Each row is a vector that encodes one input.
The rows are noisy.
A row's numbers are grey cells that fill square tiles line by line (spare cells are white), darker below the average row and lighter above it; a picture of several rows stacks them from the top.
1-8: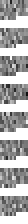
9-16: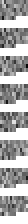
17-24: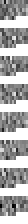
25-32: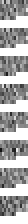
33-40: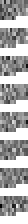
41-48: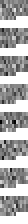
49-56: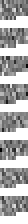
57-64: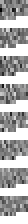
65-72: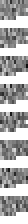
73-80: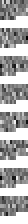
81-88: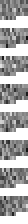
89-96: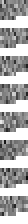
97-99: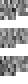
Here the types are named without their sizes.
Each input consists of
a true/false value, together with either a point on a circle, or a fixed value.
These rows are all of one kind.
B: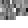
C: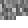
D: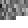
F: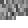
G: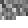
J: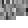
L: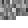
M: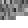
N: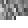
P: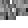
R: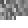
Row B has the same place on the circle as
L and P.
